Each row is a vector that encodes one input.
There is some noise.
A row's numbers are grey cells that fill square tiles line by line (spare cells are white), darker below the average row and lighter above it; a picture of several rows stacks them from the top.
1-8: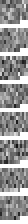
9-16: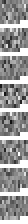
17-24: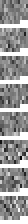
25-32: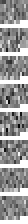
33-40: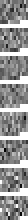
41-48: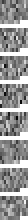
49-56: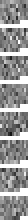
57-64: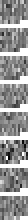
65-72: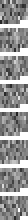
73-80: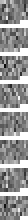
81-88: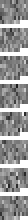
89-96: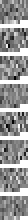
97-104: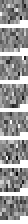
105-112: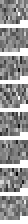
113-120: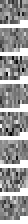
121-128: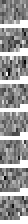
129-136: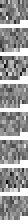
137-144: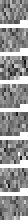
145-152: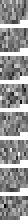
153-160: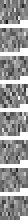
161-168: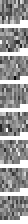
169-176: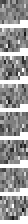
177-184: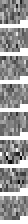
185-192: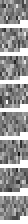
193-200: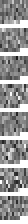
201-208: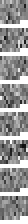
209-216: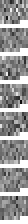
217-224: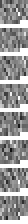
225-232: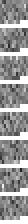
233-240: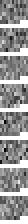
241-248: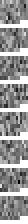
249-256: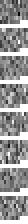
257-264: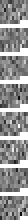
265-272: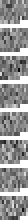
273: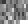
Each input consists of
one of 8 labels and a node of a 19-node tree.
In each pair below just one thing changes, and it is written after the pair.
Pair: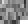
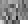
the label
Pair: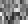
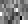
the label
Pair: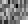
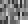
the node of the tree
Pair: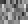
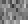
the label
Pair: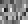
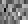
the label
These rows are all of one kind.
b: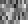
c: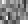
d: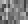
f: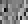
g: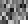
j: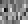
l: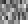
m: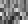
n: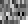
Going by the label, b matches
c, d and m.
